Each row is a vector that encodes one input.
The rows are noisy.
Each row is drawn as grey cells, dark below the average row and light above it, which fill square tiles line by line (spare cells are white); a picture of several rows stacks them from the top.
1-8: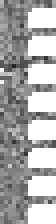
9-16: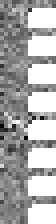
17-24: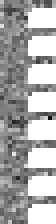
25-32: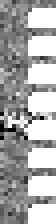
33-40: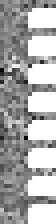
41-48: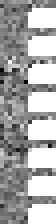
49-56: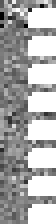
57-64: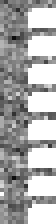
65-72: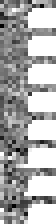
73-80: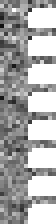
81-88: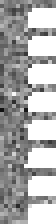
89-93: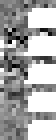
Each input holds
a true/false value, together with either a point on a 6-point line, or a point on an 8-point line.
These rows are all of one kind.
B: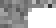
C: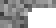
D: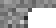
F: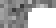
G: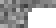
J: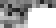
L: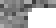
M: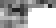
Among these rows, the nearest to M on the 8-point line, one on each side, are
F and J.
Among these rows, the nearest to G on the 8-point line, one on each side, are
D and L.
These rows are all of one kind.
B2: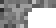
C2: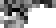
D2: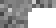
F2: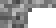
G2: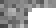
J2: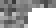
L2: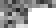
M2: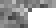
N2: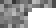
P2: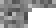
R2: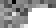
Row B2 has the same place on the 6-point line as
C2 and J2.
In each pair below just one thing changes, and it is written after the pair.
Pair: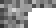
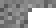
the true/false value
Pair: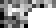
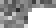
the true/false value
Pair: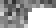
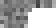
the place on the 6-point line
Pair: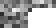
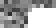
the place on the 6-point line
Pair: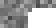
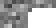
the place on the 6-point line
